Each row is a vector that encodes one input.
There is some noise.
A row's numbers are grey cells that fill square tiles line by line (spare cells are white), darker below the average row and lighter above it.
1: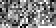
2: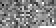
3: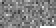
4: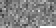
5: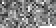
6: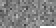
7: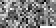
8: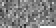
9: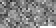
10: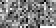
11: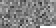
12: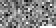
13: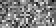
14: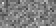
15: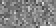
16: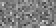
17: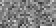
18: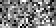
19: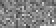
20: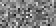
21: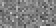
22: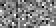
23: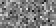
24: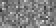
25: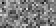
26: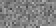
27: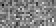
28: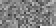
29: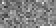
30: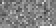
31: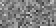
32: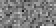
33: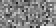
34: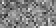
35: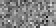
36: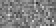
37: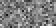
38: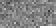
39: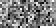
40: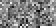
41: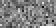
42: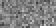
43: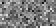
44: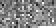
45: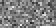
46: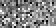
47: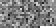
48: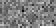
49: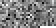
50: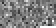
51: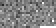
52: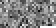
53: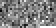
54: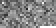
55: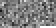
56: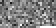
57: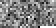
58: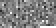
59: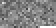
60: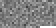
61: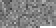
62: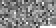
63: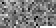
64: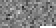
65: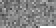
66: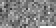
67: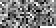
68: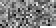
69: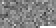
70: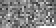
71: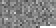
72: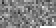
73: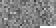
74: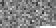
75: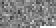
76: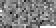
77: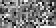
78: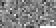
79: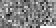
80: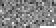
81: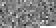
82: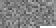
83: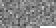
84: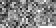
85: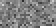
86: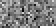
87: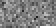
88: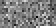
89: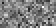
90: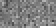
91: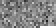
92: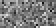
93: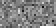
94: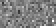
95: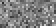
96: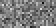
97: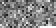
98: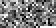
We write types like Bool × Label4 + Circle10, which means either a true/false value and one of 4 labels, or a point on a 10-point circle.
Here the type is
Bool × (Label5 + Line8).
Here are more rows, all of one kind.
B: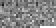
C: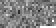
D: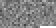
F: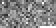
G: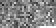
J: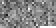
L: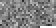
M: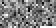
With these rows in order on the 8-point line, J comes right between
L and M.
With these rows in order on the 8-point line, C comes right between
F and G.
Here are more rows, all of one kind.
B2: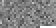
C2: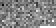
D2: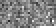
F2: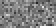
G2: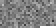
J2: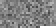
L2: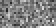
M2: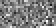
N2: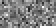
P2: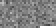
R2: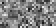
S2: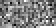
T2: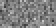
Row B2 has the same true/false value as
G2, J2, P2 and T2.
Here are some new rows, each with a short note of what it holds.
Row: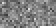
a point on an 8-point line and a true/false value
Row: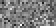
one of 5 labels and a true/false value
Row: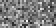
one of 5 labels and a true/false value
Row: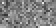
a point on an 8-point line and a true/false value
